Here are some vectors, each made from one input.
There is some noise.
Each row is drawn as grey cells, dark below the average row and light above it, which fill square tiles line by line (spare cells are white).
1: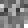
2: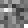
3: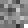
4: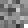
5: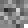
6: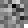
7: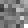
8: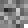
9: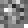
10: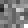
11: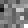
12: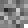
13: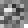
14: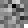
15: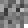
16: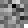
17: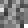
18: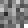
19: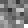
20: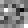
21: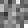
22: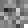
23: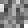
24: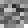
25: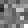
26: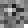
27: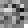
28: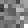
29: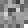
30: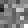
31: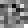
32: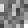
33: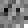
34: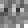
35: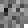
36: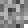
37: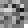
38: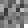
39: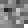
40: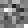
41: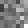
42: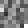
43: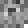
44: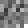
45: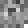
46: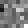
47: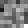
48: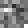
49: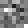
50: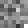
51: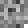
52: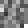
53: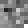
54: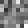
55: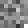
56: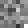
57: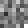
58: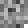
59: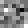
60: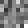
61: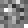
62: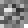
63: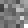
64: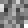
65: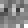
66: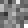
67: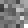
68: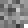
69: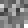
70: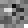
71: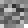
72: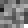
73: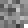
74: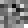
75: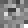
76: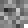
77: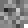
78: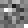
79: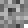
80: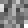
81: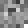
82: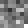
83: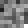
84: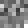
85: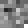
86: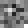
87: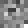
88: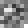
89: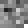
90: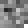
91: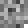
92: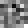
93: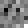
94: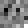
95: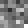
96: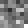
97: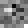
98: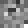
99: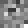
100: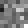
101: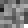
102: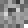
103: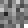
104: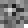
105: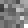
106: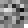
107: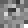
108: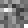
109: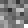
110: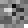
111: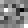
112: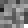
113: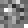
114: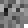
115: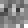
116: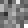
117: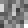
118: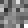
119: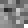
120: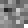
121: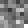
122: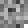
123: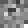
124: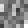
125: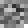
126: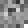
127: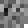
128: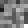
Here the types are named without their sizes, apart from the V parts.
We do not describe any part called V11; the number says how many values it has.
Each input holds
either a node of a tree, or a true/false value and a value of V11.
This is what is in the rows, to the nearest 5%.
About 50% of them hold a node of a tree. The rest hold a true/false value and a value of V11.
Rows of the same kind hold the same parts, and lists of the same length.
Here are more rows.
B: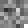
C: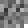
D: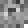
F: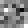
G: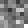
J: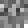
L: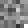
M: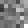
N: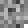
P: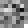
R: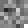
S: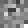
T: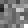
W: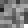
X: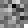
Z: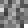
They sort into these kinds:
B, D, G, L, M, N, R, S, T, W
C, F, J, P, X, Z

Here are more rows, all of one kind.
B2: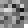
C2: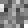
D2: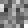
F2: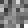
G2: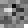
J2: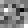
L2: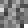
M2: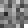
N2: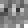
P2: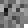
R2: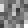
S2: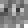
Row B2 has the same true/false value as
G2 and J2.
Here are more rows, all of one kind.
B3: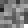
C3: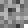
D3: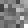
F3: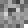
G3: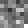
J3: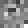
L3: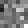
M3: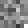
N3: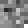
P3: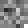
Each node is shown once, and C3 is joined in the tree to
F3 and M3.
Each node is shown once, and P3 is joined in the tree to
M3 and N3.
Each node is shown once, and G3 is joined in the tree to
N3.
